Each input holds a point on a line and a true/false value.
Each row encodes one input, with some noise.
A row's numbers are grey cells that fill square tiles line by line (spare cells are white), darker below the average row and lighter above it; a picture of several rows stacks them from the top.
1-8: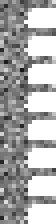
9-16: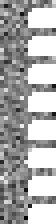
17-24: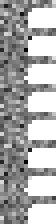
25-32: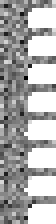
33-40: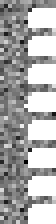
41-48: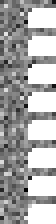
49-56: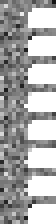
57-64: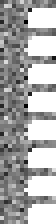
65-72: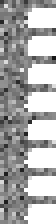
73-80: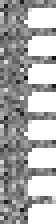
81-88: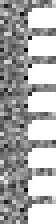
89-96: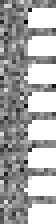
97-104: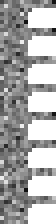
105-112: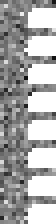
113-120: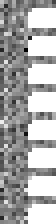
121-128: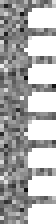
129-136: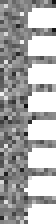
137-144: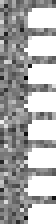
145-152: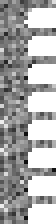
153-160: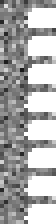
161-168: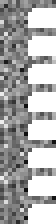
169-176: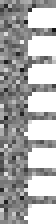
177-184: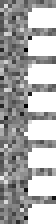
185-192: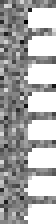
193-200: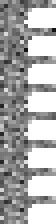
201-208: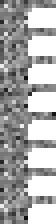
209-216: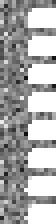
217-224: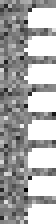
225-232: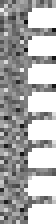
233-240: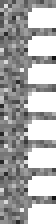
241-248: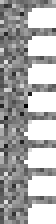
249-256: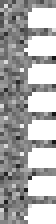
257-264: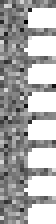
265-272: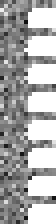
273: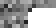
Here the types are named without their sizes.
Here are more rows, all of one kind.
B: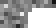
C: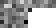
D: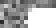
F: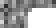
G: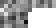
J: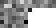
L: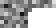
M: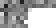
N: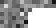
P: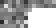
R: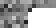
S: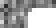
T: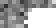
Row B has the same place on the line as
F and S.
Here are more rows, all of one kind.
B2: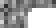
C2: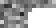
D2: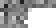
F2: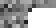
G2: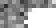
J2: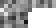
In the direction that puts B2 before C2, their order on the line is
F2, B2, D2, G2, C2, J2.
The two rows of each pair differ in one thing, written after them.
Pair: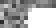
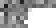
the true/false value
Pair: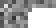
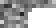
the true/false value
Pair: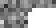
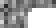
the place on the line
